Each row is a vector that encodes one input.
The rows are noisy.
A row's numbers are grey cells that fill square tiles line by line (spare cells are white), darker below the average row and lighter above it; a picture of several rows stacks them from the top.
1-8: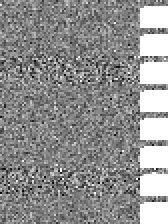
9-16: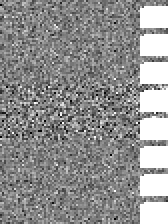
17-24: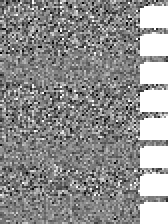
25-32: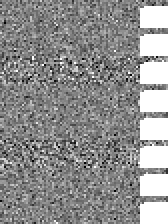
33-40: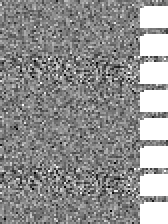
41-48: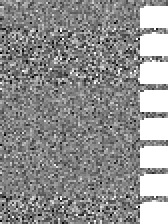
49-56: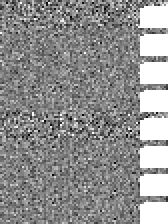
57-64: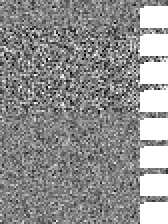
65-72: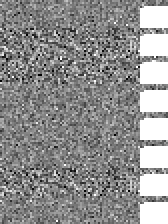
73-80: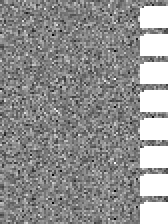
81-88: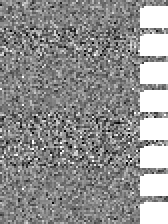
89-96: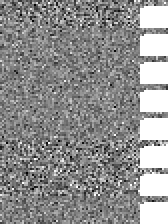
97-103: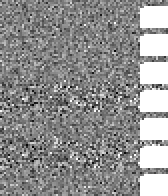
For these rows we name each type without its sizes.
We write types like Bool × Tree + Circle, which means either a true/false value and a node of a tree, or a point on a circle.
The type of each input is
Circle + Line × (Tree + Unit).
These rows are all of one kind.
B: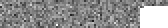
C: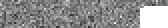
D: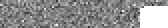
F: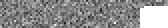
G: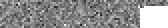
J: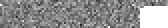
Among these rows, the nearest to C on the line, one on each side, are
B and J.
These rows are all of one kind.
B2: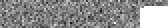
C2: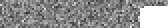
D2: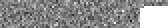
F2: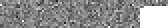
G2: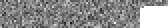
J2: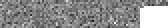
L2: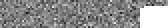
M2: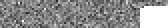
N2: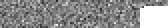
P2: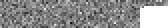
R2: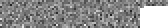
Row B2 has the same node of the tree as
D2, G2, J2 and P2.
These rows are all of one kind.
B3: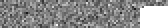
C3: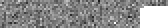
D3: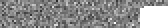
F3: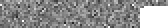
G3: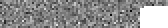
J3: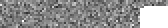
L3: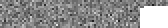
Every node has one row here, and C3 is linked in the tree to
B3 and D3.
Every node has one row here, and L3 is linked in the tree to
B3 and G3.
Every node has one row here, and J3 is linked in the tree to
B3 and F3.
